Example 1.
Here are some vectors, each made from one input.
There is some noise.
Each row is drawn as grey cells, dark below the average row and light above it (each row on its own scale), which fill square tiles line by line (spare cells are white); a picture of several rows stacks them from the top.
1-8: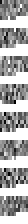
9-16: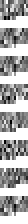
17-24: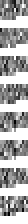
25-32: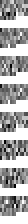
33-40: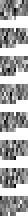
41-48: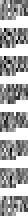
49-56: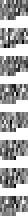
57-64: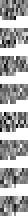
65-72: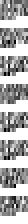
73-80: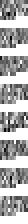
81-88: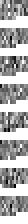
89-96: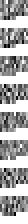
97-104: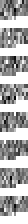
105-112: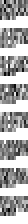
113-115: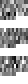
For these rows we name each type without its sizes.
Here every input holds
a label.
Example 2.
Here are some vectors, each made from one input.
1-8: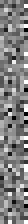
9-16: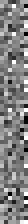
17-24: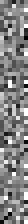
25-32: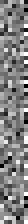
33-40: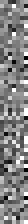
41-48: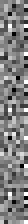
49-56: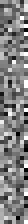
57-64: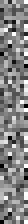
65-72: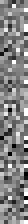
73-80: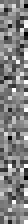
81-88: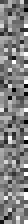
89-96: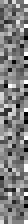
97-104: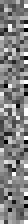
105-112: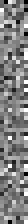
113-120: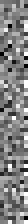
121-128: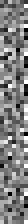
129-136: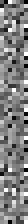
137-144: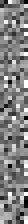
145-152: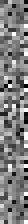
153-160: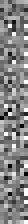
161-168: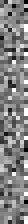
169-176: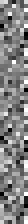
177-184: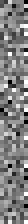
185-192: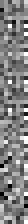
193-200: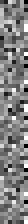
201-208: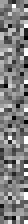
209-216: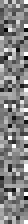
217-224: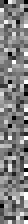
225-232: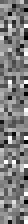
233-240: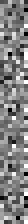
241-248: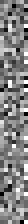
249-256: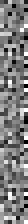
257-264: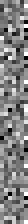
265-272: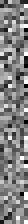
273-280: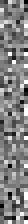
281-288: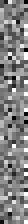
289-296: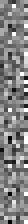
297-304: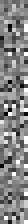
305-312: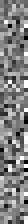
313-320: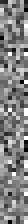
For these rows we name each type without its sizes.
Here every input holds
either a point on a circle, or a fixed value.
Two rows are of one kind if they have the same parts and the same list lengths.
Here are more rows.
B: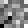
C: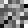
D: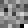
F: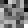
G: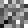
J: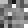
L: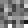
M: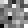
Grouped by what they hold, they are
B, C, F, G, J, L, M
D

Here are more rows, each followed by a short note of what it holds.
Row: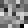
a fixed value
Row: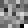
a fixed value
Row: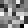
a fixed value
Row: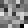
a fixed value
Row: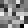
a fixed value
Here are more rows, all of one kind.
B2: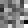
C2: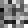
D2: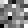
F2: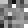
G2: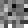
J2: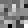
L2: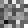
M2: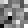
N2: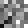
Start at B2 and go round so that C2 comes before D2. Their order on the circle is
B2, C2, L2, N2, M2, D2, F2, J2, G2.
